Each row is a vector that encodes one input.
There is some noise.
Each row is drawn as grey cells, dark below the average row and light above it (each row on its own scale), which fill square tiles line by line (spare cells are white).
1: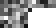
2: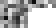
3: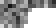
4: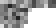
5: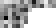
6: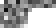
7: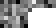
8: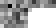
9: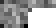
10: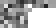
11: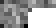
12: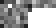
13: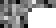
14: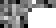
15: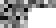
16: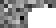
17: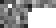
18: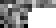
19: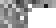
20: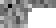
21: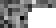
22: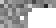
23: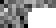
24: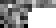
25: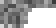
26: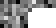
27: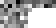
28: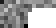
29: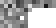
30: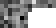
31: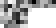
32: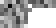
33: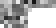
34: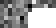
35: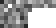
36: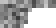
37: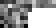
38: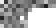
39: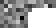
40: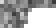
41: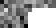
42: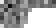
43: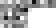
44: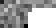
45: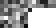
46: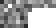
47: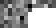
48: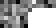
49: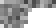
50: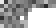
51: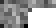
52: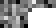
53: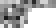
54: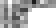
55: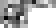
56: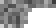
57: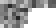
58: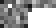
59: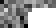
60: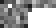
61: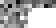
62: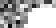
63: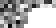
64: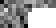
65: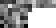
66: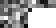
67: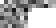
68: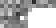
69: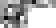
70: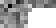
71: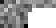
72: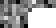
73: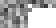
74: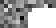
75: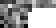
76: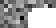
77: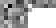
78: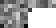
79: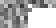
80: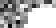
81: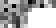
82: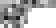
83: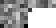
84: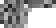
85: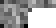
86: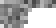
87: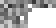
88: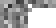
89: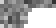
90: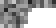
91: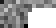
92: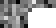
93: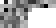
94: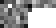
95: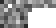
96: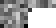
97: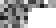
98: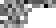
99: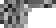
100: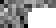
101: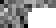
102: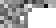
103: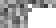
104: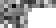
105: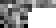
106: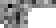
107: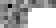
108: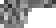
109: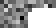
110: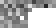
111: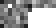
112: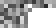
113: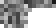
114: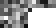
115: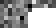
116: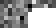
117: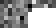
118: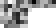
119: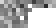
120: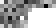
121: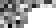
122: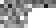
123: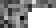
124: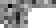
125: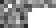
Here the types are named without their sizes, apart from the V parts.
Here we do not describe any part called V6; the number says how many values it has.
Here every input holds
a list of items, each a true/false value and a value of V6.
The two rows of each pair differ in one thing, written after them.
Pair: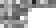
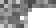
the value of V6 in item 1 of the list
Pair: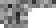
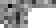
the true/false value in item 2 of the list
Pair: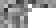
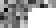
the value of V6 in item 1 of the list
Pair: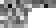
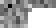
the true/false value in item 2 of the list
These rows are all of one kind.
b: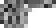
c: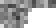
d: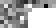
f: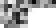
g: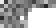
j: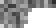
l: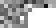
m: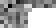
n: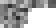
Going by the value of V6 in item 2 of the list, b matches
d, l and m.
